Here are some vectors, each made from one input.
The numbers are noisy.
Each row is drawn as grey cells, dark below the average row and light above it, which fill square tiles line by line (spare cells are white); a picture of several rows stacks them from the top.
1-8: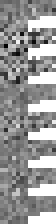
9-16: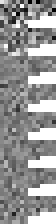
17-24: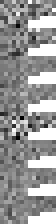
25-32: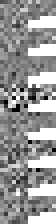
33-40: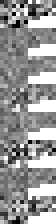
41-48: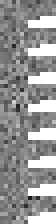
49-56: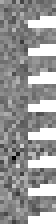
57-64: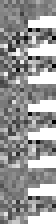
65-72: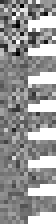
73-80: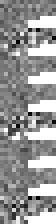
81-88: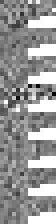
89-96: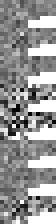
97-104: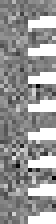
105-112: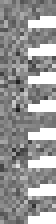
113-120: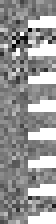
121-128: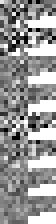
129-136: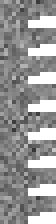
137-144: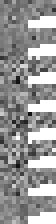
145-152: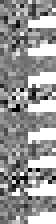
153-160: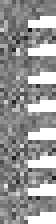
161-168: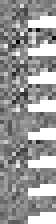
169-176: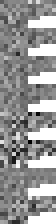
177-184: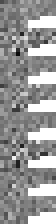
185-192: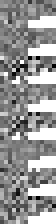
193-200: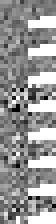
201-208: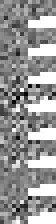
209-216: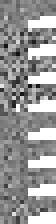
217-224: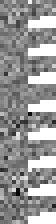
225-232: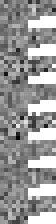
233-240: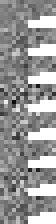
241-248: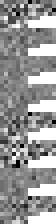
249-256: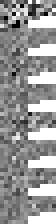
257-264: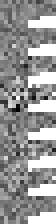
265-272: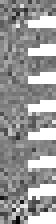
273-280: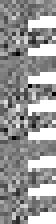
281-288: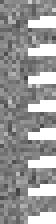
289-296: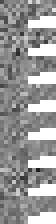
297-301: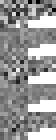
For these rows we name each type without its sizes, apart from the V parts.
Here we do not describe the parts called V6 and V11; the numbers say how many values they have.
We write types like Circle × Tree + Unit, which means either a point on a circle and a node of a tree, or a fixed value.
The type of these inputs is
Line × ((Tree + Unit) × V11 + V6).
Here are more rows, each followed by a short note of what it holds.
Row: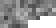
a point on a line, a node of a tree and a value of V11
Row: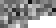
a point on a line and a value of V6
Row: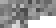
a point on a line and a value of V11
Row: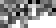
a point on a line and a value of V6
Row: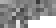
a point on a line and a value of V11
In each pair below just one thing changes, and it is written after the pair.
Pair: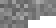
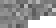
the place on the line
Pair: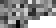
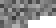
the node of the tree
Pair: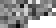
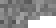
the place on the line
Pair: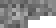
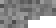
the place on the line
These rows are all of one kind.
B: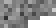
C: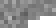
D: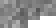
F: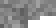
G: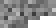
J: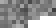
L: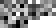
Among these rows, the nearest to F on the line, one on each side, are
C and L.
